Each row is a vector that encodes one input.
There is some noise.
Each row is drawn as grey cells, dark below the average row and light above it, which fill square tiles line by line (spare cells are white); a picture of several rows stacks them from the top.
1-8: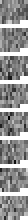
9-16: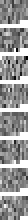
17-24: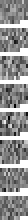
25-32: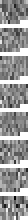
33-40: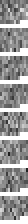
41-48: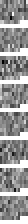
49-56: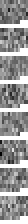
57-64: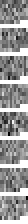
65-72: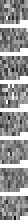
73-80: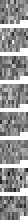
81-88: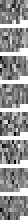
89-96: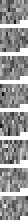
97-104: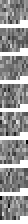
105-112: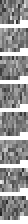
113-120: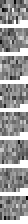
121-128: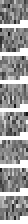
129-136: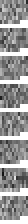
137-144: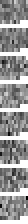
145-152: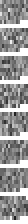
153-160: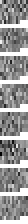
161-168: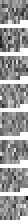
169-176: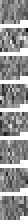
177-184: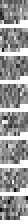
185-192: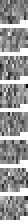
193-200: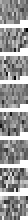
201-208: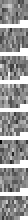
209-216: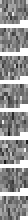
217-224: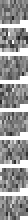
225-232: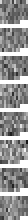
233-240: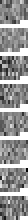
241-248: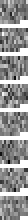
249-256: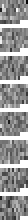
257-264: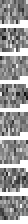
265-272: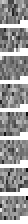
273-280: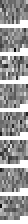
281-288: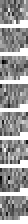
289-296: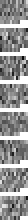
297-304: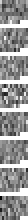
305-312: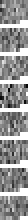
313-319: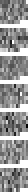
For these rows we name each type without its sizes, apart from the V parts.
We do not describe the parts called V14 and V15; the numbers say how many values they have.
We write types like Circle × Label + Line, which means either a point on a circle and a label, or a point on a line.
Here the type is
Bool × Bool × Bool × Bool × Bool × Line × V14 × V15.
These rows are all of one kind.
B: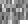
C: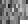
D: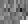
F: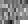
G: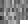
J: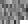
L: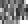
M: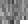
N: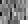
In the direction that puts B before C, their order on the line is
L, G, B, D, M, F, J, C, N.
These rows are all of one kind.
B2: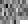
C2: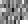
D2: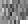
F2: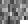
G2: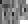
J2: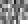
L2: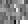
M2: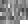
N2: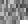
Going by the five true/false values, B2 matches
L2, M2 and N2.
